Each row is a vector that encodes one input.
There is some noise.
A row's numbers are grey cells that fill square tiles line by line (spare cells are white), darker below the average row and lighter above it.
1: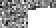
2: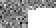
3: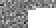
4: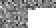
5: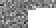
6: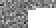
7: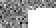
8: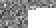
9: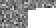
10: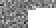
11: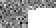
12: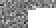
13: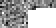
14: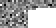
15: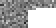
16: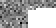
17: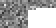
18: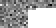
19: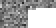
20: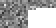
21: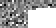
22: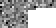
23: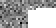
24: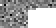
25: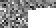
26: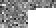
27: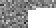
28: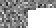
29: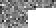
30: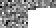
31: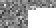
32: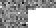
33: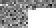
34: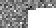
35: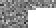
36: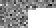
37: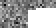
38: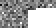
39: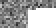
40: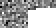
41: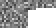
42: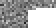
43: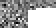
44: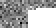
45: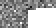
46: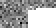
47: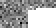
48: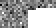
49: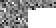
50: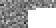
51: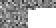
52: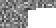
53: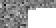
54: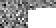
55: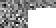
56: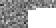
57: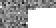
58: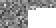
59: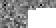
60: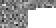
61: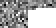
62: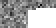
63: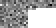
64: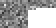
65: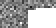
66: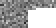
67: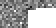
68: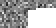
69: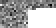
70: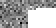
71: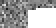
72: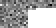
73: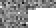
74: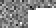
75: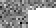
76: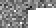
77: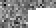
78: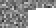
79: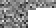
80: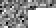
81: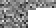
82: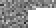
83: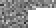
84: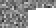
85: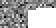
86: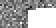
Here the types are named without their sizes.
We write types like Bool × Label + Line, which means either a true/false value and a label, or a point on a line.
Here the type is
(Bool × Circle + Unit) × Circle.
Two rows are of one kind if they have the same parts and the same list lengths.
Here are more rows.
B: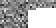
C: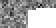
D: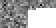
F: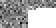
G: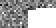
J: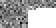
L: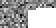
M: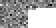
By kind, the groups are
B, F, J, L
C, D, G, M

